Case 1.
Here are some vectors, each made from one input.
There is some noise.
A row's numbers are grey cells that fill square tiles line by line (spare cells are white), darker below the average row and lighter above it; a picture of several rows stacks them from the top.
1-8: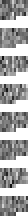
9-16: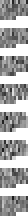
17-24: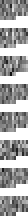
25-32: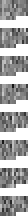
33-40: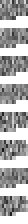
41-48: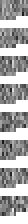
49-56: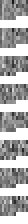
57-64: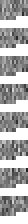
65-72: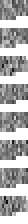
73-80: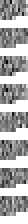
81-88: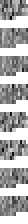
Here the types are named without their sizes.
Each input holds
either a point on a line, or a node of a tree, or three true/false values.
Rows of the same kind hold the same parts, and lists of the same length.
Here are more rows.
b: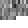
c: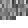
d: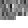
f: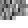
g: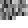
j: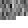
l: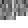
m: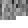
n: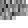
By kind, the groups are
b, c, m
d, j, l
f, g, n

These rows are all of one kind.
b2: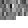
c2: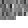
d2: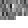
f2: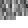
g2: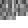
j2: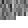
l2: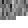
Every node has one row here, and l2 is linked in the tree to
j2.
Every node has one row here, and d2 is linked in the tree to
c2 and f2.
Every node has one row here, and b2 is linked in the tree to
g2.
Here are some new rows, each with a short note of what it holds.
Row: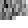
a point on a line
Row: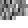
a point on a line
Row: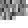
a point on a line
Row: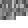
a node of a tree
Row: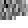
a point on a line
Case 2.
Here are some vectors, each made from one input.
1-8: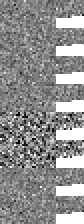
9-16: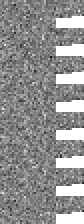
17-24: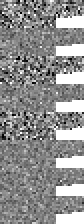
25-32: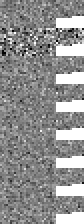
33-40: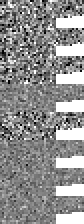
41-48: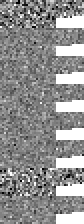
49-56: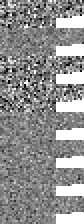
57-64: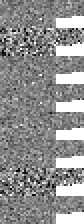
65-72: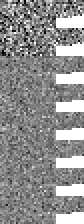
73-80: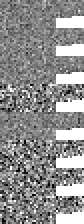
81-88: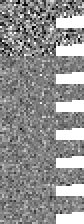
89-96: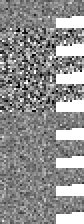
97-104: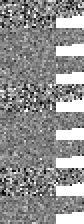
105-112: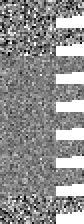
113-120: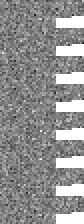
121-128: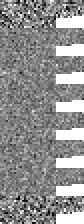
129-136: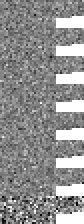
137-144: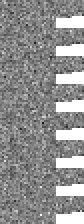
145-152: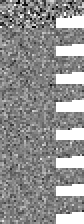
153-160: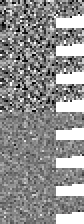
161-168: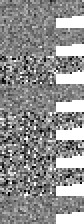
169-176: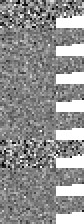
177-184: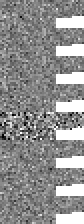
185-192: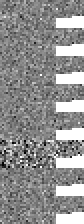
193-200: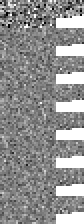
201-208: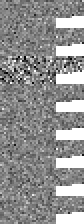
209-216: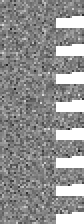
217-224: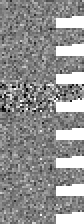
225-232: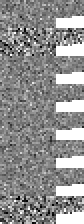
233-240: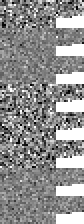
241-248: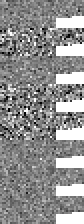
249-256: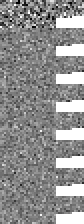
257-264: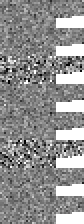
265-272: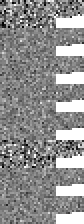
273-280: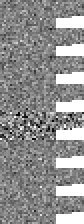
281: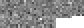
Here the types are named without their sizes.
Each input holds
either a point on a line and four true/false values, or a node of a tree.
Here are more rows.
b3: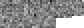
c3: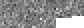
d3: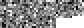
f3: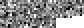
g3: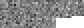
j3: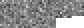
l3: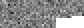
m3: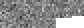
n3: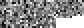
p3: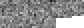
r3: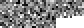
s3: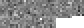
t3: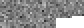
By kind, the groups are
b3, c3, g3, j3, l3, m3, p3, s3, t3
d3, f3, n3, r3

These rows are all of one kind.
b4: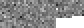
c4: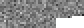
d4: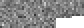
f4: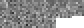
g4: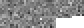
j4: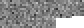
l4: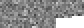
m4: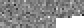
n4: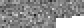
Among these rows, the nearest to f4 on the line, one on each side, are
g4 and j4.
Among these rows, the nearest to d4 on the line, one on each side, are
c4 and l4.
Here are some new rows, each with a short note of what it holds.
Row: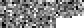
a node of a tree
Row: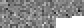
a point on a line and four true/false values
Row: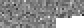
a point on a line and four true/false values
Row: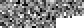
a node of a tree
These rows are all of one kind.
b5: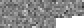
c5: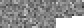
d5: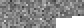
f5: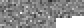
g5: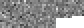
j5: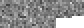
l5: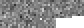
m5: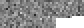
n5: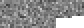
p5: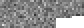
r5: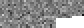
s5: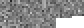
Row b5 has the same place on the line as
c5, j5 and n5.
